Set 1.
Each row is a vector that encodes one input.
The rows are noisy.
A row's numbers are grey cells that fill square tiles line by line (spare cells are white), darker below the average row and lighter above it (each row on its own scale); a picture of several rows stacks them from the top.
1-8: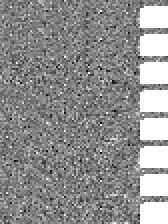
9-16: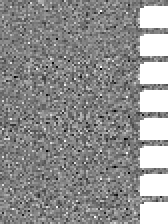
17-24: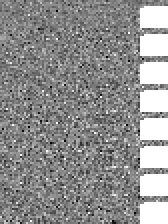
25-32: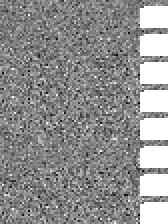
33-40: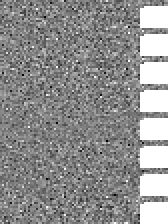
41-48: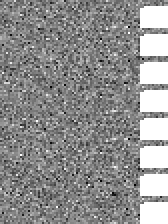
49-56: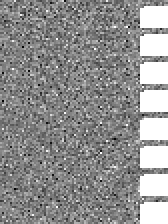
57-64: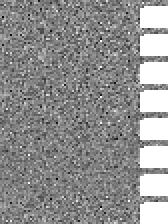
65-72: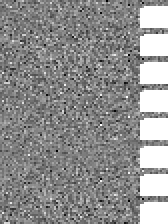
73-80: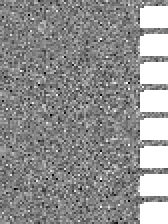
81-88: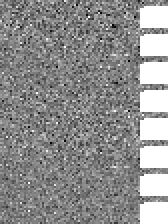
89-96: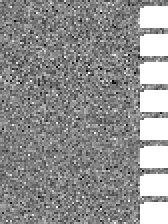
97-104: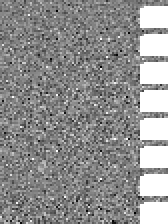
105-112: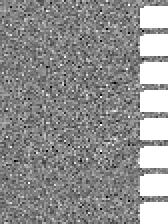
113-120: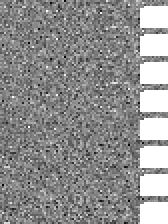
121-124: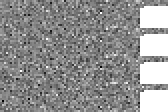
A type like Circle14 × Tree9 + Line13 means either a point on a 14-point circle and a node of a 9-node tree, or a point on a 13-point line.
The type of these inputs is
Label9 + Line16.
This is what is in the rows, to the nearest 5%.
About 45% of them hold one of 9 labels. The rest hold a point on a 16-point line.
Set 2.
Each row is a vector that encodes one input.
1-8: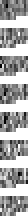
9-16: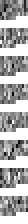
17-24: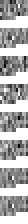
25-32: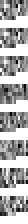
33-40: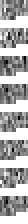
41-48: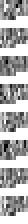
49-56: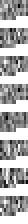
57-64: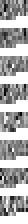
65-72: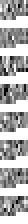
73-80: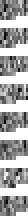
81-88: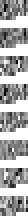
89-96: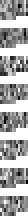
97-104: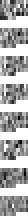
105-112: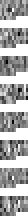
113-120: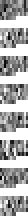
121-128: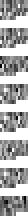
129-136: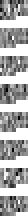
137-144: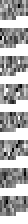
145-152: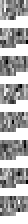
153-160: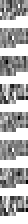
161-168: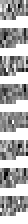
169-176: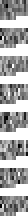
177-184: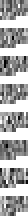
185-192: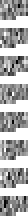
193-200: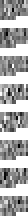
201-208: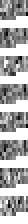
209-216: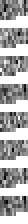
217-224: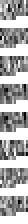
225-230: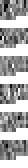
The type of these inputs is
Bool × Bool × Bool × Bool + Circle11 + Unit.
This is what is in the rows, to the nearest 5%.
About 25% of them hold a point on an 11-point circle. About 5% of them hold a fixed value. The rest hold four true/false values.
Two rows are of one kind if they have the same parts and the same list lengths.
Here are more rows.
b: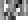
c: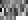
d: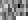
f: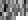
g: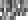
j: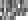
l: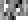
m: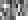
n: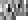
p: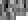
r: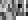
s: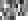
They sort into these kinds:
b, d, g, j, l, m, n, r, s
c
f, p

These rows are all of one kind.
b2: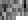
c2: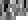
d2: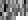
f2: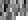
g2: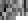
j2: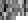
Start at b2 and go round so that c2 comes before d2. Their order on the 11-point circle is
b2, c2, f2, d2, j2, g2.
